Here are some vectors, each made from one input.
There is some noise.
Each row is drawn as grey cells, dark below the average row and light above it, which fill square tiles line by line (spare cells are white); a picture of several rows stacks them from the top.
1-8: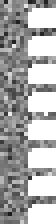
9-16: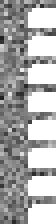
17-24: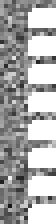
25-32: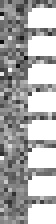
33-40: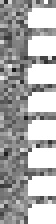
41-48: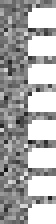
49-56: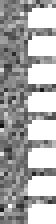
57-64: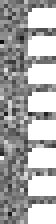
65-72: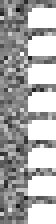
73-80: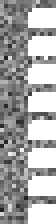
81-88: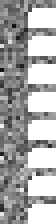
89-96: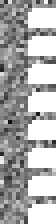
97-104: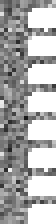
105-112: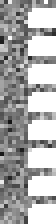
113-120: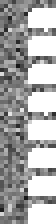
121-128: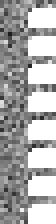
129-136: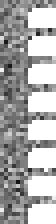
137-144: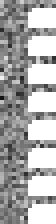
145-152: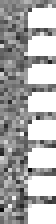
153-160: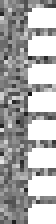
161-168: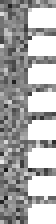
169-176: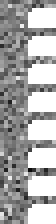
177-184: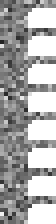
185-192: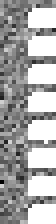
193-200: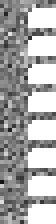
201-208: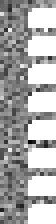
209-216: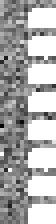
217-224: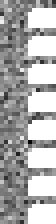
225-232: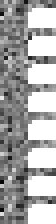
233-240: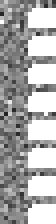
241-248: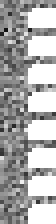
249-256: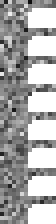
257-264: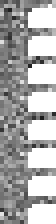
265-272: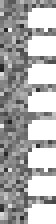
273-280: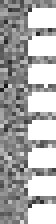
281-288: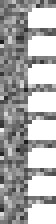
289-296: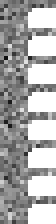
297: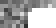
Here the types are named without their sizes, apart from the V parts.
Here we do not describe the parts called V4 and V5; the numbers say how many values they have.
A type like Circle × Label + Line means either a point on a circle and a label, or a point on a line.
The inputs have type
Circle + Line × V5 + V4.
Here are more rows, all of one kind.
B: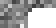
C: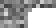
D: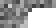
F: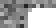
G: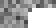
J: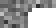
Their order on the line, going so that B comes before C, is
G, B, D, F, J, C.
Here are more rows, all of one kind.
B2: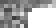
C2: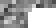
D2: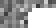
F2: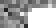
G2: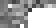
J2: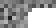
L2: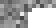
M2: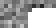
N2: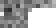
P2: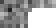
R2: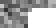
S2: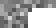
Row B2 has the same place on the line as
F2, G2 and L2.
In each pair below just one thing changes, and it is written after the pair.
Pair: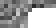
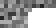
the place on the line
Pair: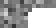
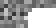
the value of V5
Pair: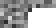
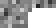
the value of V5
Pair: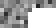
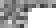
the value of V5
